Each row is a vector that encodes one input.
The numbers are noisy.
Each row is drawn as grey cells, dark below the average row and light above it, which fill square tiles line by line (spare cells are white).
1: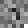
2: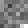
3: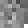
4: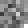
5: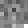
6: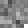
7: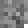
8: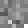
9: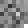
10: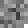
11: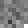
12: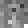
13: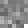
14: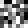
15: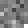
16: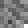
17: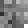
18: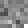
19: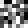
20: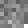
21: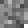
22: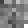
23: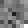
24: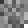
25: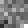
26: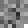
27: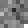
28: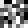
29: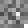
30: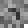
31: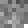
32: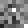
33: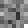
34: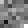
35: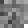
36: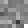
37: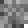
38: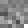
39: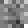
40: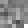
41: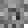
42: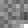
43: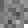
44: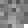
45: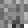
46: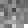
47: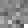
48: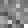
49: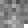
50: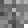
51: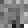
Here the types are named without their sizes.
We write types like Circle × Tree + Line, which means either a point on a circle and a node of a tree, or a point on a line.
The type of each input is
Bool × Line × Line + Unit.
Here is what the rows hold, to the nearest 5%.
About 5% of them hold a fixed value. The rest hold a point on each of two lines and a true/false value.
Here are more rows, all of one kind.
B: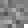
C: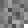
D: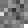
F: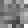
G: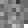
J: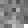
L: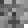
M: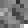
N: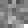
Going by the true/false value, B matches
F and L.
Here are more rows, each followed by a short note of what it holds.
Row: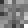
a point on each of two lines and a true/false value
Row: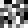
a fixed value
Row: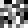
a fixed value
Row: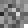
a point on each of two lines and a true/false value
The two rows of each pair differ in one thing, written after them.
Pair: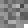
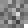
the true/false value
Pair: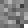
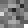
the true/false value
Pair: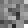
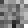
the true/false value
